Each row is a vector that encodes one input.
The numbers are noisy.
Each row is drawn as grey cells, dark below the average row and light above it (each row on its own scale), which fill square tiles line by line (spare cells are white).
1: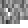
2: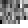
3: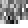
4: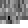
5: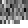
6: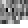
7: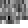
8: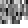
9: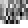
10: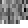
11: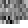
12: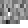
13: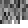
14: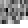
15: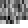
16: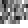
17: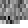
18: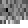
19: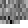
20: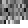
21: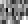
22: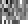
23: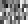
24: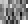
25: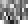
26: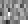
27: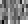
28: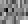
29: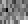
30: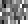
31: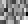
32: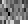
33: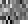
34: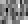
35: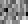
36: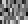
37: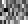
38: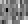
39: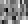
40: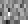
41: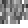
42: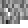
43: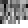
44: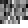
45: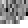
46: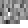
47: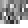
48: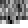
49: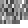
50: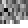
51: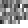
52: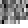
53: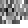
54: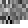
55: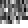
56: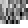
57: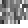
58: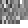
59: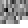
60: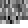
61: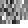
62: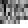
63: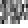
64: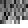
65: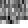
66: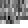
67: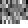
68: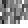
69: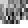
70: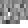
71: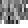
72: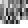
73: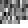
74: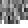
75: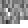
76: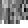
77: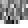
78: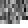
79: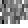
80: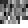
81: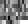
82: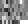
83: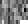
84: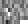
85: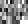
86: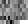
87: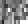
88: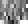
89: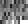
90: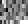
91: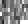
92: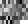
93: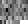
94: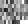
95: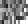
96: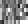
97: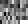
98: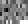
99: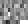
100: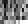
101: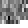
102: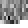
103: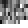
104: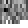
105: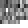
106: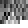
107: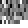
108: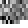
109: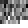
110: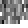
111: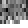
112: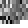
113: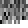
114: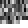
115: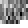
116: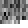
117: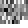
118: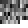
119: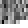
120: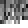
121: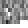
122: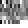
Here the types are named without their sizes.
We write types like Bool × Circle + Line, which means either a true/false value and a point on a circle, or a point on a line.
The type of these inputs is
Bool × List(Line).
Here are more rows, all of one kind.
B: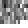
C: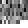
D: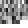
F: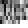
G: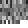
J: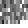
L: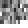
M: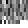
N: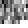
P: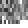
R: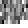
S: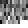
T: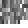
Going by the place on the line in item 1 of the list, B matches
L and N.
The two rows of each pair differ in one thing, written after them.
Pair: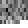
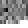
the place on the line in item 1 of the list
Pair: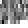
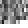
the place on the line in item 1 of the list
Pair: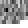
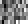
the true/false value
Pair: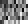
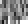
the place on the line in item 1 of the list
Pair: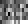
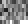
the true/false value
